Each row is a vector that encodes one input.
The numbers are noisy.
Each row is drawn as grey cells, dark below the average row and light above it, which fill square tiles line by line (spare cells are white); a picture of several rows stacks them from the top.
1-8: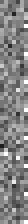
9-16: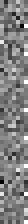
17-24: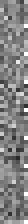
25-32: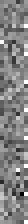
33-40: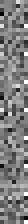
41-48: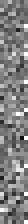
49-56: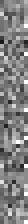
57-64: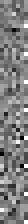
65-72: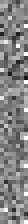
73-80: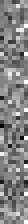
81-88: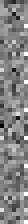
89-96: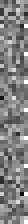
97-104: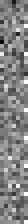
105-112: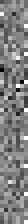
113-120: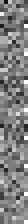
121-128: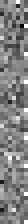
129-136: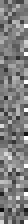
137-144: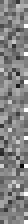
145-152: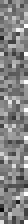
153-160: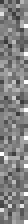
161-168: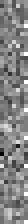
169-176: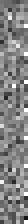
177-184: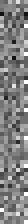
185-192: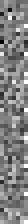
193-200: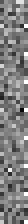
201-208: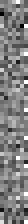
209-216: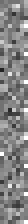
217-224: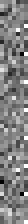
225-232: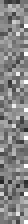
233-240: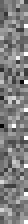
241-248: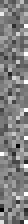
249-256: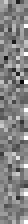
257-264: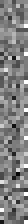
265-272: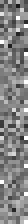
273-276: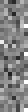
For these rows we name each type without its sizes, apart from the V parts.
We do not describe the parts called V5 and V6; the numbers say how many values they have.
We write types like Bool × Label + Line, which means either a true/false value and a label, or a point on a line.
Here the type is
(Bool × Bool × Bool × Bool × Tree + Unit) × V5 × V6.
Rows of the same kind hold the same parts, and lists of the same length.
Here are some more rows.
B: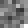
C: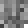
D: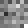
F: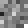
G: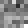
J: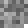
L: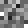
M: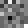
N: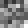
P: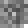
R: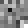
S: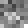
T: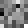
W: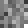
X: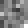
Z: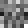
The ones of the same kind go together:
B, C, D, F, G, J, L, M, N, P, R, S, W, X
T, Z

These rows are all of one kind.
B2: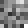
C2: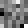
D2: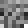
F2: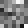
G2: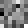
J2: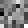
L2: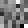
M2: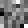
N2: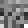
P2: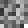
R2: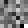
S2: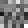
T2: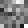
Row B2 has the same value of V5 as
F2 and T2.
